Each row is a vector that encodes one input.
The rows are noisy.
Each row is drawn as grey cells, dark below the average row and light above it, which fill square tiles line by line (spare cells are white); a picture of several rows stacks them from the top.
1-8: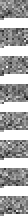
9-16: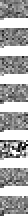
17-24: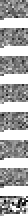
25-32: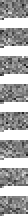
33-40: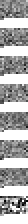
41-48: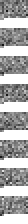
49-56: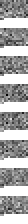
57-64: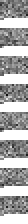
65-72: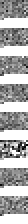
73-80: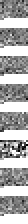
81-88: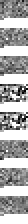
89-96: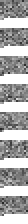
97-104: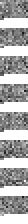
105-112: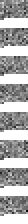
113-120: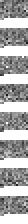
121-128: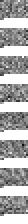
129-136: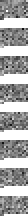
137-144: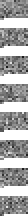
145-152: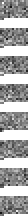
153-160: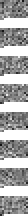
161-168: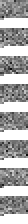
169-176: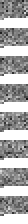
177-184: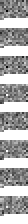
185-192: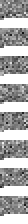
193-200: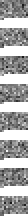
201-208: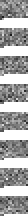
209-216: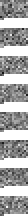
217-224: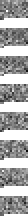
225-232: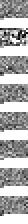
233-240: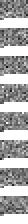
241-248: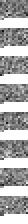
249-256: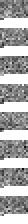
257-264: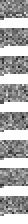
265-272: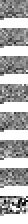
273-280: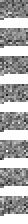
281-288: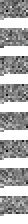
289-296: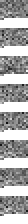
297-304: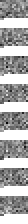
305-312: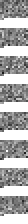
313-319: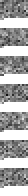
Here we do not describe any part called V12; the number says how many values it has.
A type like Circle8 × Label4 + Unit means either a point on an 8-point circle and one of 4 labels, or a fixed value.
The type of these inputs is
List2(Bool × V12).
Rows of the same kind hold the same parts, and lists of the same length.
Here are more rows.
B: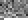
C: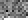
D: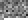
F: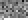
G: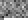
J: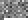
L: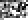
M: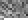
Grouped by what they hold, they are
B, C, D, F, M
G, J
L

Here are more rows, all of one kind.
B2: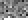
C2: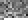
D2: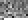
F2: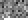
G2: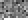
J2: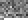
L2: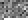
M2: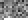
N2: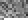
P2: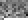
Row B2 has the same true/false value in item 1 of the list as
F2, G2, L2 and M2.
